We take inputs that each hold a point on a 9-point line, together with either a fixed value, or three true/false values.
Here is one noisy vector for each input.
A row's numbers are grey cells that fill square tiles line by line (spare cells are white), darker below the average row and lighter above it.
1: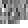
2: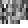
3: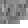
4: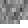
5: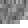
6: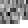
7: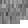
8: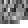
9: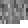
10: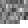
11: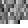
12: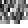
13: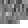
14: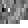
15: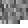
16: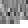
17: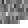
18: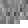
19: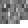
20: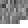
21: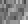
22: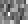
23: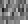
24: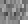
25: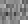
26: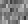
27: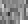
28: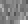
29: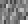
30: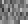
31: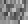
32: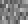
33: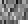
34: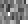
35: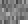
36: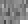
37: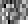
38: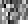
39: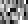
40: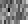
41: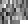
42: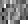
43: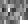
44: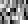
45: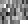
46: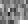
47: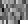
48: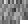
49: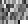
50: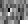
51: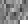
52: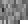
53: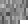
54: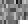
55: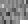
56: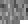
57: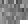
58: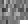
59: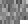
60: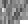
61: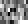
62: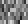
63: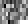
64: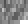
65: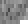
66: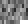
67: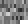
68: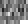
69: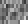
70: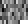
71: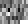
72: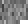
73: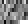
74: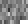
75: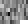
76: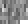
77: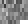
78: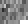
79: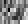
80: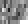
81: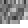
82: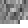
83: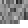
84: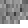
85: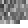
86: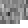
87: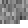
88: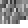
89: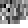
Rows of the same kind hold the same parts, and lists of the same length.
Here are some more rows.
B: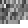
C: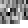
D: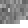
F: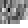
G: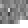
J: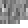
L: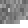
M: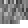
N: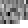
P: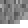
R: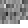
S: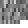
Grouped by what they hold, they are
B, C, D, F, G, J, L, N, P, R
M, S

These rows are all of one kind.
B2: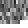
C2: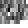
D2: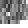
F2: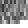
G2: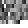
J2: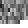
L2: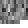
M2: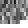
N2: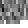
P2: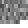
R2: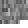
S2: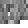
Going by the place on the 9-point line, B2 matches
D2, L2 and M2.
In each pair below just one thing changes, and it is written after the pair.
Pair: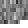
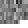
one of the three true/false values
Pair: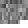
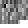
one of the three true/false values
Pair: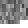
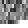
one of the three true/false values
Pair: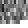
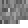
one of the three true/false values
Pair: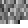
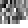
the place on the 9-point line
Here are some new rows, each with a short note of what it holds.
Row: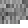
a point on a 9-point line
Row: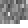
a point on a 9-point line and three true/false values
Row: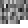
a point on a 9-point line and three true/false values
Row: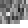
a point on a 9-point line and three true/false values
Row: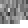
a point on a 9-point line
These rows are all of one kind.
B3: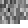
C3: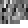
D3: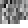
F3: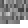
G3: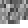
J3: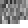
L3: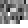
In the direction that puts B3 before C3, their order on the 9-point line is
B3, D3, G3, L3, F3, J3, C3.
